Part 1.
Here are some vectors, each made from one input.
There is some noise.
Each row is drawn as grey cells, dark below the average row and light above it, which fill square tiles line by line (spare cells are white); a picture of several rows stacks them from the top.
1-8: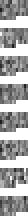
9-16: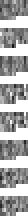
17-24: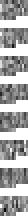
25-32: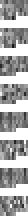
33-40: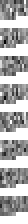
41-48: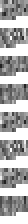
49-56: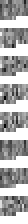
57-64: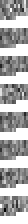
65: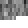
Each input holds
either a point on a 6-point circle, or a point on a 5-point line.
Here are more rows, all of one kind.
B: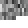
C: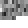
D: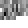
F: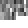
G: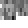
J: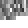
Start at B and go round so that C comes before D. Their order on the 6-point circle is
B, C, D, J, F, G.
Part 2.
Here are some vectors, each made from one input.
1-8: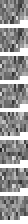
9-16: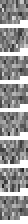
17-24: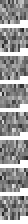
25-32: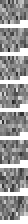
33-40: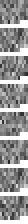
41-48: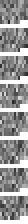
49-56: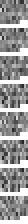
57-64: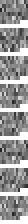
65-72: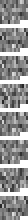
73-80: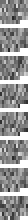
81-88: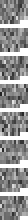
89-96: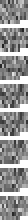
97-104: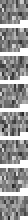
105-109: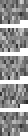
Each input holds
a point on a 6-point line and a true/false value.
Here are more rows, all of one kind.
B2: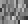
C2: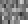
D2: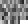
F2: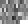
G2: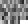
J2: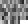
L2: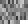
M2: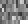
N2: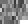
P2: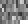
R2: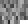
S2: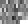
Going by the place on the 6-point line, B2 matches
D2, G2 and J2.
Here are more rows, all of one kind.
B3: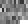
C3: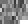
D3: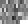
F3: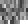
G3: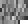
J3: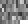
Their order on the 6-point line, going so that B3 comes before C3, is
D3, B3, C3, J3, F3, G3.
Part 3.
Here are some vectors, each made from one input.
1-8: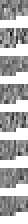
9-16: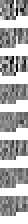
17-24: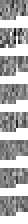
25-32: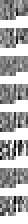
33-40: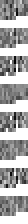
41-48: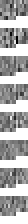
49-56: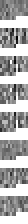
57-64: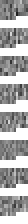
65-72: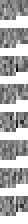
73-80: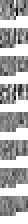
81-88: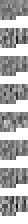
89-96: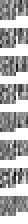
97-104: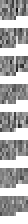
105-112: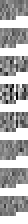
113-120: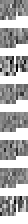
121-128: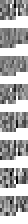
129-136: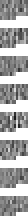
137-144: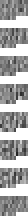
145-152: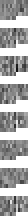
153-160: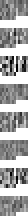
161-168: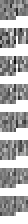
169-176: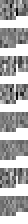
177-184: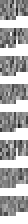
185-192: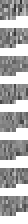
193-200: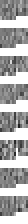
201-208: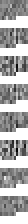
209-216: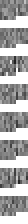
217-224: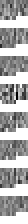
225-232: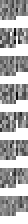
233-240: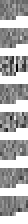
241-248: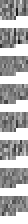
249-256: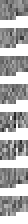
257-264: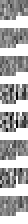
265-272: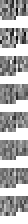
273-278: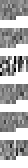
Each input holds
a point on a 7-point line and a true/false value.
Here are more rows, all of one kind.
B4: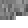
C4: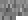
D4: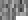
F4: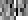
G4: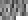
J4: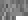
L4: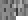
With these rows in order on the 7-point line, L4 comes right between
B4 and J4.
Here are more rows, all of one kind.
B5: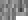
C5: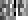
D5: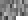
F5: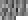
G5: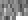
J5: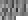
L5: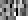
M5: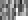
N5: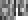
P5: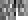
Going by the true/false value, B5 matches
F5, J5, L5 and M5.
